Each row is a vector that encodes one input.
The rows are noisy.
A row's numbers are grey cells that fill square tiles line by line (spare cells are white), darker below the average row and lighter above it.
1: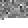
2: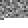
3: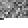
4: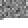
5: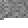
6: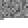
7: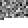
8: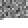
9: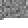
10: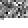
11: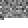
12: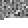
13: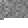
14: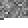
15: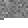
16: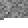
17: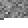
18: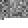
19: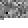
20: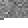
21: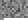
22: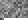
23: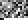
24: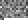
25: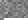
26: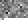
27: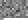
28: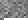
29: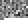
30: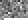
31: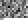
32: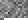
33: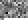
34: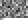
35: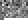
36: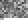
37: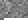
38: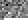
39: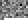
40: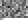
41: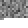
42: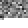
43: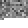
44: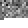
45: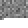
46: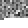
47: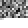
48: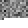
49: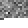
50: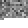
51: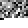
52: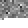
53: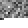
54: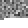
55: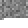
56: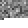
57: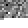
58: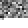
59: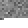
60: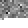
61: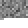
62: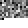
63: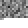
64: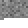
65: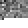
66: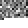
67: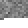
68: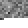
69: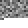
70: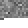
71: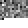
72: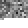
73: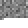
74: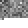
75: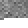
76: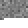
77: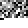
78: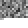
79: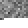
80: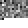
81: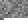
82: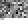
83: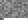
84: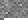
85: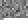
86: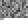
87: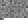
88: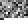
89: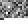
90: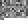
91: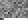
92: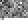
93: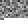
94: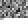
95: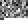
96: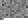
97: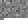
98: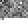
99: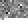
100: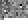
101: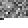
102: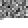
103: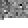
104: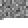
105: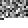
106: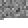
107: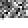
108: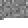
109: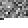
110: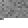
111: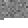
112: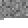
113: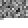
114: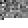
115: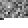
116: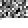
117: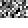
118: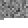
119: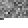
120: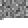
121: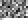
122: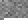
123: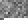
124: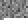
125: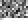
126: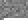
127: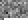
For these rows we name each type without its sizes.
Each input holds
either a label, or a point on each of two lines.
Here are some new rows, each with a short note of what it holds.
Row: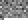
a label
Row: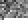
a label
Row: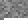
a point on each of two lines
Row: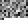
a label
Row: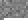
a point on each of two lines
